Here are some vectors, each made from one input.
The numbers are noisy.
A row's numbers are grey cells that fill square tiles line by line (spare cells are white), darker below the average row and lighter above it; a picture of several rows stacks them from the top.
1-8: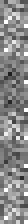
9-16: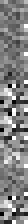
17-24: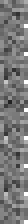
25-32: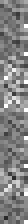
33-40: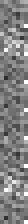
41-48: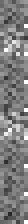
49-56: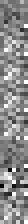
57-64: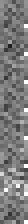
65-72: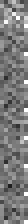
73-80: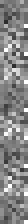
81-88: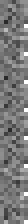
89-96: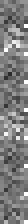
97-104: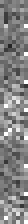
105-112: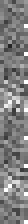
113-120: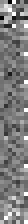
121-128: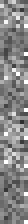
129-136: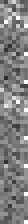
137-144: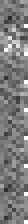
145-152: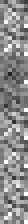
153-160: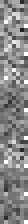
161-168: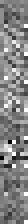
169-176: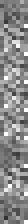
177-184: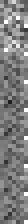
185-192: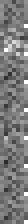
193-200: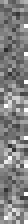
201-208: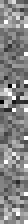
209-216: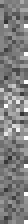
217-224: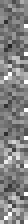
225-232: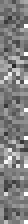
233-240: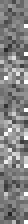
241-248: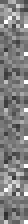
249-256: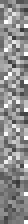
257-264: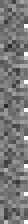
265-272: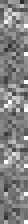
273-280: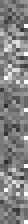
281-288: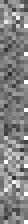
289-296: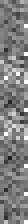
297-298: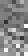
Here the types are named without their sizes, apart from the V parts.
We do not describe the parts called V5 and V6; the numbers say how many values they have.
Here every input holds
either a fixed value, or a point on each of two lines, a value of V5 and a value of V6, or a node of a tree.
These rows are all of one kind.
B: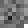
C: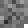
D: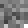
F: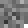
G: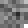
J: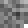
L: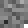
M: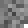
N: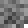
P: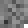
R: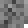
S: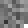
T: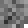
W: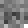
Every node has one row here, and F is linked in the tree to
D and S.
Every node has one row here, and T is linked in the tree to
B, C and N.
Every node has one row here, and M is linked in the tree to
P.
